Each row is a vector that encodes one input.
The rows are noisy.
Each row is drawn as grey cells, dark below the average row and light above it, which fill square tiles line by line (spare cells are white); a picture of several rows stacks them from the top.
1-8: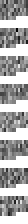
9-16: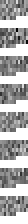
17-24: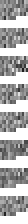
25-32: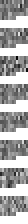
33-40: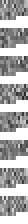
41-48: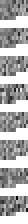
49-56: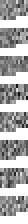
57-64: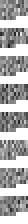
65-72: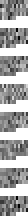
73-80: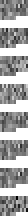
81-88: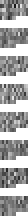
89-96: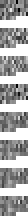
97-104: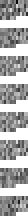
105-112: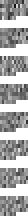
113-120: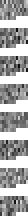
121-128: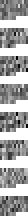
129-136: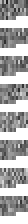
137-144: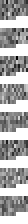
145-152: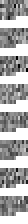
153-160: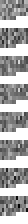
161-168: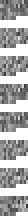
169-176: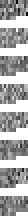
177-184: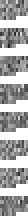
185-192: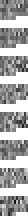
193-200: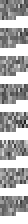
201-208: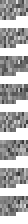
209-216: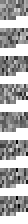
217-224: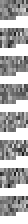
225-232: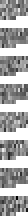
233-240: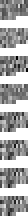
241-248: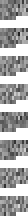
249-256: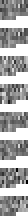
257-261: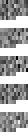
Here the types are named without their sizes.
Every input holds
three true/false values.
